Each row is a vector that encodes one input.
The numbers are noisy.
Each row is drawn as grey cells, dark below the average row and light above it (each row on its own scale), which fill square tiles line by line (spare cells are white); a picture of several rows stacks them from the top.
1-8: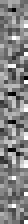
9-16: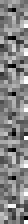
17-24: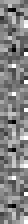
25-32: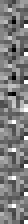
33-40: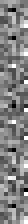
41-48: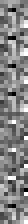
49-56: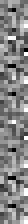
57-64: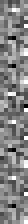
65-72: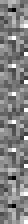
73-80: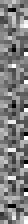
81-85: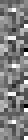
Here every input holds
either a point on each of three 4-point lines, or a point on a 5-point line.
